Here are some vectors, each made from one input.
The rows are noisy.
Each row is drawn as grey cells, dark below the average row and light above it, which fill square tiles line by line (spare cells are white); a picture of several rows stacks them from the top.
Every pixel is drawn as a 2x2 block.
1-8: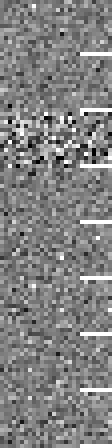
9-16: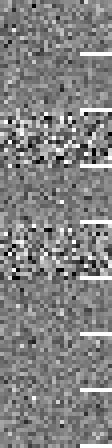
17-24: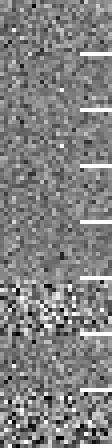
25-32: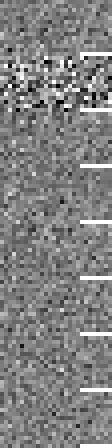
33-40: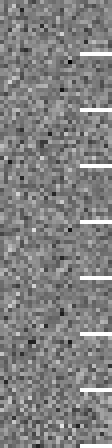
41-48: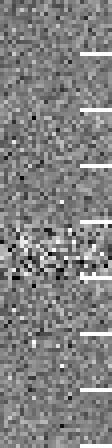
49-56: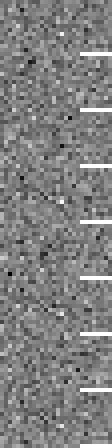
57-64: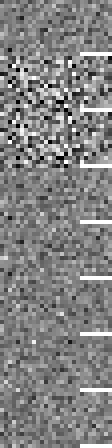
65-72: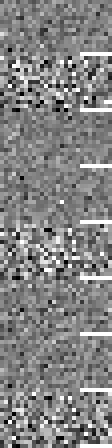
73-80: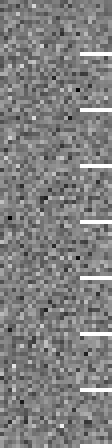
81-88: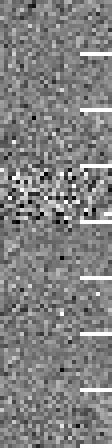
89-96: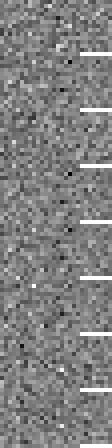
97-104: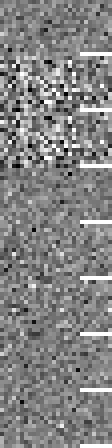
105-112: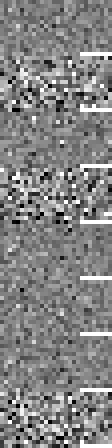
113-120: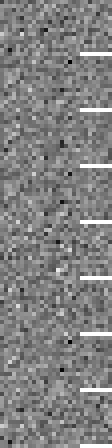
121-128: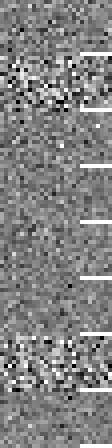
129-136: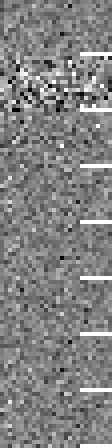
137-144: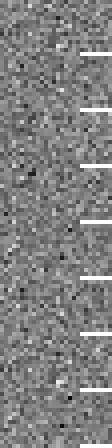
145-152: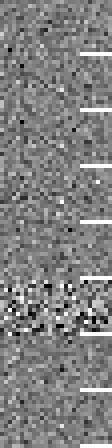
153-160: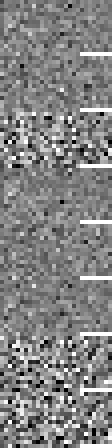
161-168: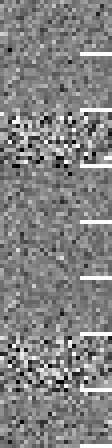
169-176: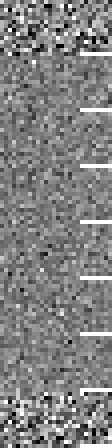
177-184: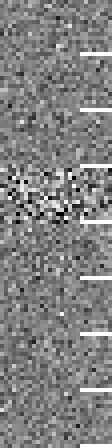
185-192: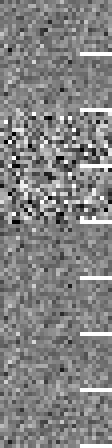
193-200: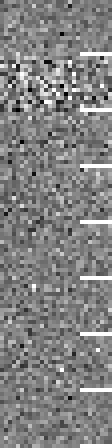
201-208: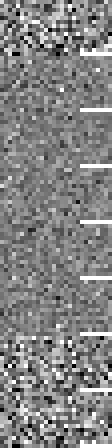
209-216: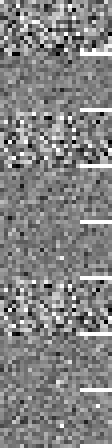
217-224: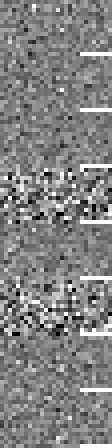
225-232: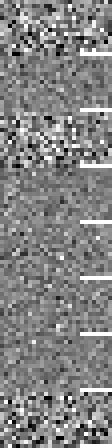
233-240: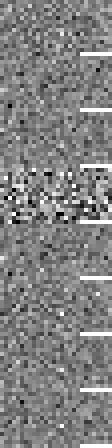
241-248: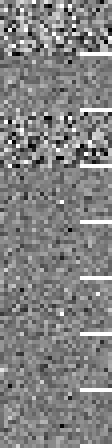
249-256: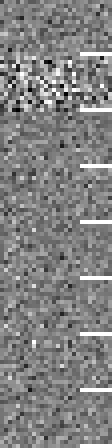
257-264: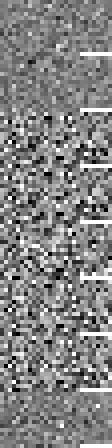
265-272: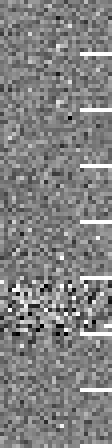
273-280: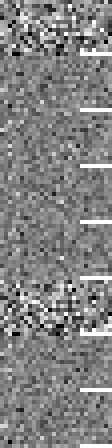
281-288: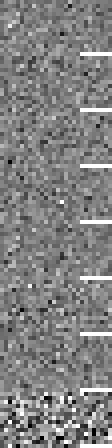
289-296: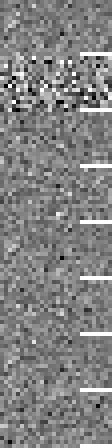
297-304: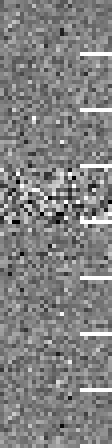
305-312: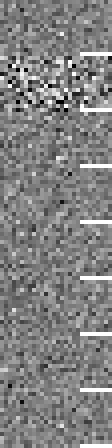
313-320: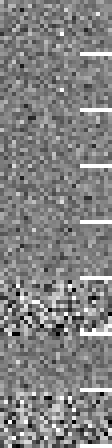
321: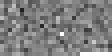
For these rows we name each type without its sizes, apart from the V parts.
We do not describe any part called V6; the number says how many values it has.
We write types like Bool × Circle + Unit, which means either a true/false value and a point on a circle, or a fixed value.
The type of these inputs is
(Bool × Bool × Bool × Bool + Unit) × V6 + Circle.
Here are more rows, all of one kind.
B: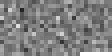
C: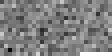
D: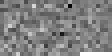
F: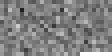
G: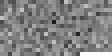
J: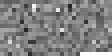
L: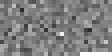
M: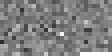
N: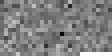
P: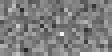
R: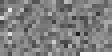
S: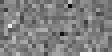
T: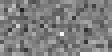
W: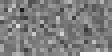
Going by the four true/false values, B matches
R, S and W.
